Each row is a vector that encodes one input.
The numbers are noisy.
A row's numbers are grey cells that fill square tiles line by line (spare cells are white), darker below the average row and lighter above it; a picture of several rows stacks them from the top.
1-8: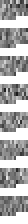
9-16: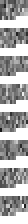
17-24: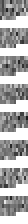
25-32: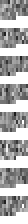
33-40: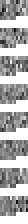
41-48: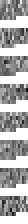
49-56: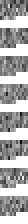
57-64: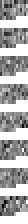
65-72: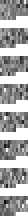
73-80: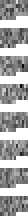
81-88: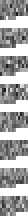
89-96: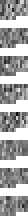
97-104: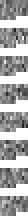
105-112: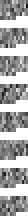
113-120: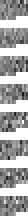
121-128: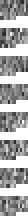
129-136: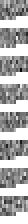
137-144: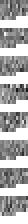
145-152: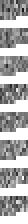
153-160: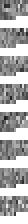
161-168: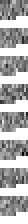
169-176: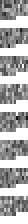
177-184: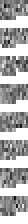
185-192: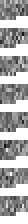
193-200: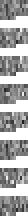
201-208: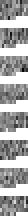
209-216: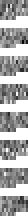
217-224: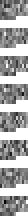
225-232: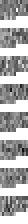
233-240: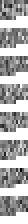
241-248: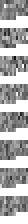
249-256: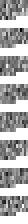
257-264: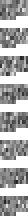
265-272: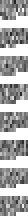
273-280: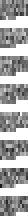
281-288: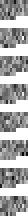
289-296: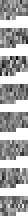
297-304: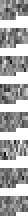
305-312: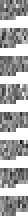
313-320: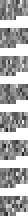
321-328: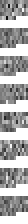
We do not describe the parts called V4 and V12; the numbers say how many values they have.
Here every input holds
a value of V12, together with either one of 11 labels, or a true/false value and a value of V4.
